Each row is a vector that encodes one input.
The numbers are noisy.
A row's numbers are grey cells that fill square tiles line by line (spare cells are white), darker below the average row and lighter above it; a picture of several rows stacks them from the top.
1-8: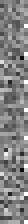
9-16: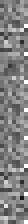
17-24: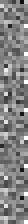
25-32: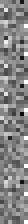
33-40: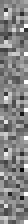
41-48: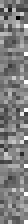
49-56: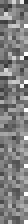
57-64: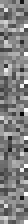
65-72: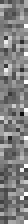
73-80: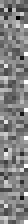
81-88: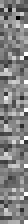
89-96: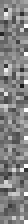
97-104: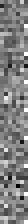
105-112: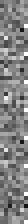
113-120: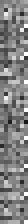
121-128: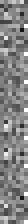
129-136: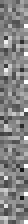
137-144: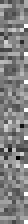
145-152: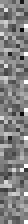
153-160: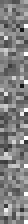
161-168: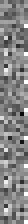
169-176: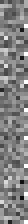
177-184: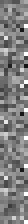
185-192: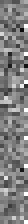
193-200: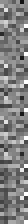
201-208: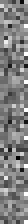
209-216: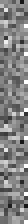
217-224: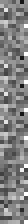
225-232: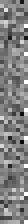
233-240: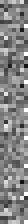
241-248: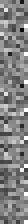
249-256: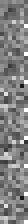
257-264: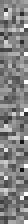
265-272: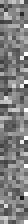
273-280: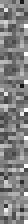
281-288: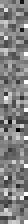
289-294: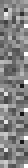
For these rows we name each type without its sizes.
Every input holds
a point on each of two lines.
